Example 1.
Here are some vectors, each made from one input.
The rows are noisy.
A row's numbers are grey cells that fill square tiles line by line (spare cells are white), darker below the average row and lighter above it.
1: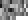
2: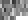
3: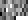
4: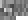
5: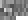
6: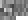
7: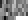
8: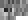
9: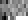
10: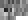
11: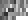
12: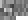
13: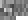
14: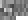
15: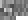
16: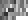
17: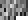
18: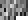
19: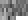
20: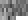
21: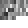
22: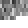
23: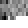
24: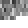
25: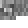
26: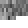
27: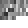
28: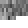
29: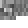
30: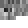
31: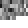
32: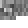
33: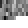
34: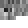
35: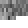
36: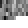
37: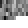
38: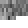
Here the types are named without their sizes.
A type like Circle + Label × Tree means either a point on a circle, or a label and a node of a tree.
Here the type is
Bool × Label.
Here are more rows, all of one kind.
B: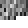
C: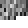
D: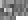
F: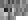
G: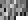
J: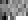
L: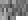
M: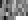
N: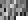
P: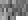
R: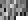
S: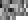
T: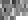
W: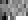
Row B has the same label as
C, G, N and R.
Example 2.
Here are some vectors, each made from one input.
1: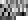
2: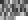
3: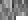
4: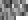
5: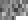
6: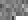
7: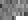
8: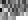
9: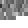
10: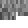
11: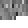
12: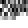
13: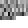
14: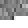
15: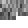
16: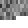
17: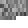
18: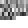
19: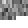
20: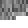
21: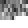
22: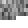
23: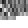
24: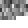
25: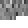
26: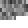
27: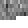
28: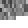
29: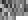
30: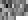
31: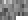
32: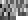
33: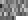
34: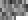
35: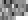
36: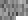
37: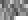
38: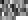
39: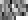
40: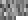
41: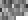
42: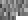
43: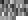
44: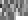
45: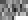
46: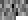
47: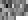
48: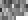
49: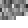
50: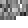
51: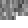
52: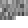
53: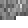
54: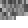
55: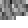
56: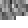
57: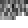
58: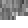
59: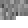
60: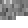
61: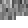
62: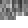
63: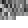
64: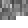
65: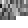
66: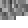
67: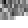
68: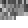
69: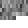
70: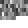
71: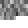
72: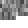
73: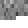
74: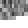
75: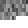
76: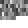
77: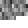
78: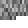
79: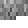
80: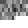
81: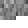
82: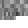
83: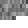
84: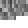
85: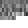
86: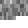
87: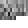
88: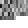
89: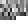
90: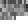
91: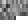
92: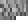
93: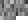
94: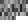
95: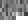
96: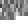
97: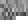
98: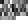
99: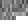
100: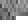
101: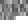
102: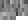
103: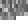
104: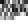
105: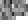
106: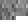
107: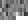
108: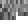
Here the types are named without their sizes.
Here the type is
(Bool × Bool × Bool × Bool + Unit) × Tree.
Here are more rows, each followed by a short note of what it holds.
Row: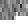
a node of a tree and four true/false values
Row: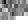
a node of a tree
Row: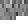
a node of a tree and four true/false values
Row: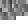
a node of a tree
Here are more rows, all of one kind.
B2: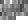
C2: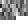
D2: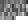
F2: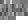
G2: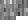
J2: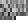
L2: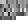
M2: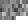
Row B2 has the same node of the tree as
C2 and J2.
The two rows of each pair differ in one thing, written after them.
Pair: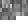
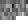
one of the four true/false values
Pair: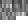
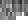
one of the four true/false values
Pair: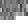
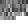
the node of the tree
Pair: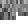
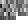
the node of the tree
